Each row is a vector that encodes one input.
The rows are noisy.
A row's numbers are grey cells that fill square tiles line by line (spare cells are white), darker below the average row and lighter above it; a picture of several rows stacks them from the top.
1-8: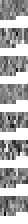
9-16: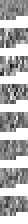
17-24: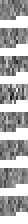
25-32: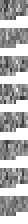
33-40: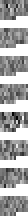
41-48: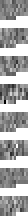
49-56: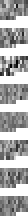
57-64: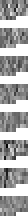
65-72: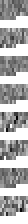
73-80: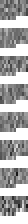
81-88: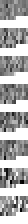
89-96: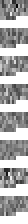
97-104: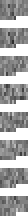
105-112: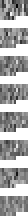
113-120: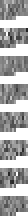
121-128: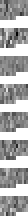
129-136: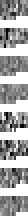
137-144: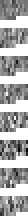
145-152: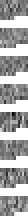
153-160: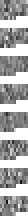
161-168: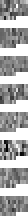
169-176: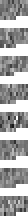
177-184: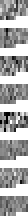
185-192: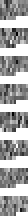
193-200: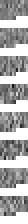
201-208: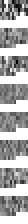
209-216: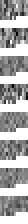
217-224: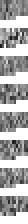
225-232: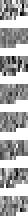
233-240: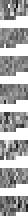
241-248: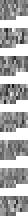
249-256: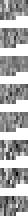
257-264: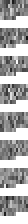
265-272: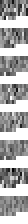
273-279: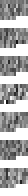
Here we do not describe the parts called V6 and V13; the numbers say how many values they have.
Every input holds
either a point on a 7-point line and a node of an 11-node tree, or a value of V6 and a value of V13.
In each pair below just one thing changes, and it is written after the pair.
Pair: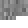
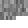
the place on the 7-point line
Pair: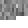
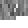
the place on the 7-point line
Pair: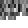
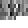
the place on the 7-point line
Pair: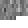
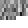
the place on the 7-point line
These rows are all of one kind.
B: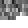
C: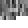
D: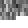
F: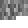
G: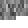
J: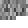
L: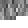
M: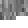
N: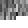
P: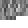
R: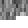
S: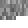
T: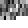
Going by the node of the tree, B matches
F, L and S.
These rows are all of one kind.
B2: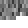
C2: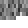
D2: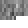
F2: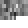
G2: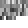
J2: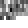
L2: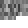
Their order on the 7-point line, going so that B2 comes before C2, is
F2, J2, B2, L2, D2, C2, G2.
